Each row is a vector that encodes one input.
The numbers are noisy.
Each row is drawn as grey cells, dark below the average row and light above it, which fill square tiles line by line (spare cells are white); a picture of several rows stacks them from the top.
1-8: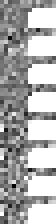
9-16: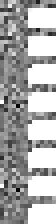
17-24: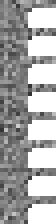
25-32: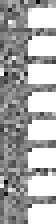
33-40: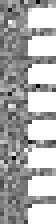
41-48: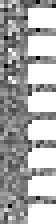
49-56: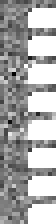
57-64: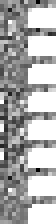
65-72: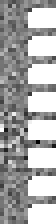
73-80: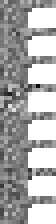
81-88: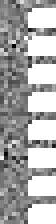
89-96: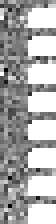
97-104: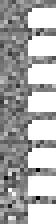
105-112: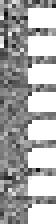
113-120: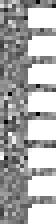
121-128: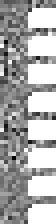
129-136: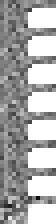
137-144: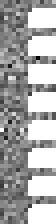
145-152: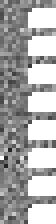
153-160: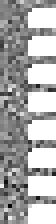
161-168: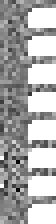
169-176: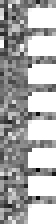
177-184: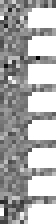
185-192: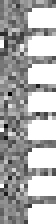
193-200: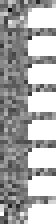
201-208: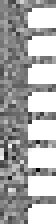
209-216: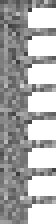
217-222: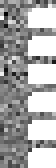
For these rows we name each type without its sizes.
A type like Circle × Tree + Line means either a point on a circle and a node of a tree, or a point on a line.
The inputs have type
Bool × Bool × Bool × Bool + List(Line).
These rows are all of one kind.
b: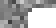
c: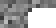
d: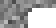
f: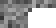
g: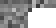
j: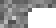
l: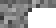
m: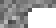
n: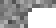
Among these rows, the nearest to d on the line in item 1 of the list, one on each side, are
m and n.
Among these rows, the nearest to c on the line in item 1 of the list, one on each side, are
j and l.
